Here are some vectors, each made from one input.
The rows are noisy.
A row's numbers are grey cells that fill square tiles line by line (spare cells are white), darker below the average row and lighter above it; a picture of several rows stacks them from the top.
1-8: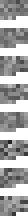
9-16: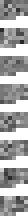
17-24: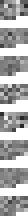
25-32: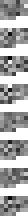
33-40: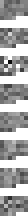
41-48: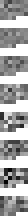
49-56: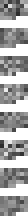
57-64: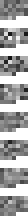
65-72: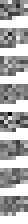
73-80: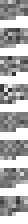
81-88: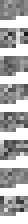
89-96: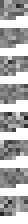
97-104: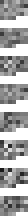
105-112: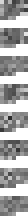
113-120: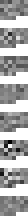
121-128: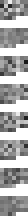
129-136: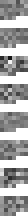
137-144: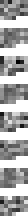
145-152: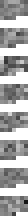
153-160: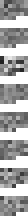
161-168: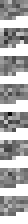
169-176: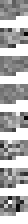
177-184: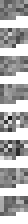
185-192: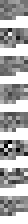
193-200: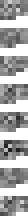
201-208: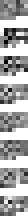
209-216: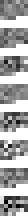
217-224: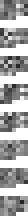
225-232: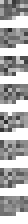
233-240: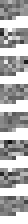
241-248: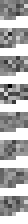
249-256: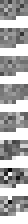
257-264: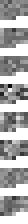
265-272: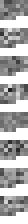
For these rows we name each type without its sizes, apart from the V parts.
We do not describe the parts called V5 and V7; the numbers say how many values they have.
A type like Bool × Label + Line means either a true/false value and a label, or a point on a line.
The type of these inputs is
(Bool × Bool × Bool + Tree) × V5 × V7.
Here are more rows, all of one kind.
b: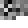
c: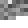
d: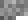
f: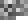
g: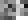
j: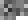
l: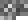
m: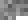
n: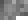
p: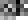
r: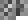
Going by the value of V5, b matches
f, j and m.
